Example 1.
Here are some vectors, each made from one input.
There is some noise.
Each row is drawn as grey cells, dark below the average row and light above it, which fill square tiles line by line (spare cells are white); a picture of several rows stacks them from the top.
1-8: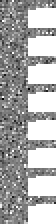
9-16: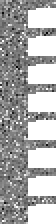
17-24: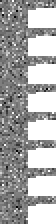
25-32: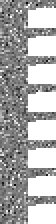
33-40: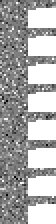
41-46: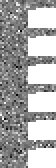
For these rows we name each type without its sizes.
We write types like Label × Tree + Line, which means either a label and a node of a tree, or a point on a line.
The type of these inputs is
Bool × Bool × Bool × Tree.
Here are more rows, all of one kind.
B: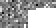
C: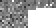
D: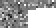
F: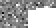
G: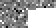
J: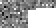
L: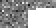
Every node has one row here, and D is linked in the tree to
G and L.
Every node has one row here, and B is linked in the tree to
F.
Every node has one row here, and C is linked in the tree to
J and L.
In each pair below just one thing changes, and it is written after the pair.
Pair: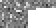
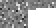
one of the three true/false values
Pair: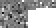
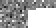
the node of the tree
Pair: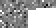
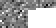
one of the three true/false values
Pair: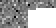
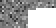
one of the three true/false values
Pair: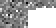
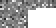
the node of the tree
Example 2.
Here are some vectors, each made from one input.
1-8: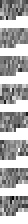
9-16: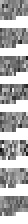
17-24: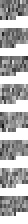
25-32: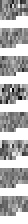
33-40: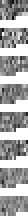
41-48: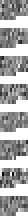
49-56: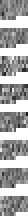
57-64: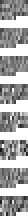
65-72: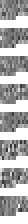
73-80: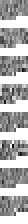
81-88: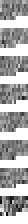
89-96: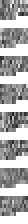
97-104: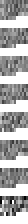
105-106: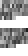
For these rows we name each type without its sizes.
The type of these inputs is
Label + Line.
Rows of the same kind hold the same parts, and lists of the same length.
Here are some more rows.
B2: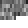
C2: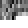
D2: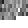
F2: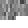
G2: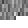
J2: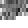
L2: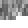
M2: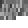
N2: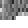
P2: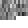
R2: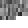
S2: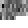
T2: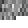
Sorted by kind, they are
B2, D2, G2, M2, P2, R2, T2
C2, F2, J2, L2, N2, S2

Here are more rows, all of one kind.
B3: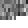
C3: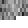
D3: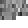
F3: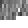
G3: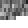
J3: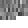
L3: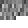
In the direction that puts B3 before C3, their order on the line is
B3, G3, C3, L3, J3, F3, D3.
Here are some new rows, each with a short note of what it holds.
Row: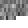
a point on a line
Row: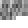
a label
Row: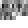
a label
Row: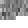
a label
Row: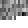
a point on a line
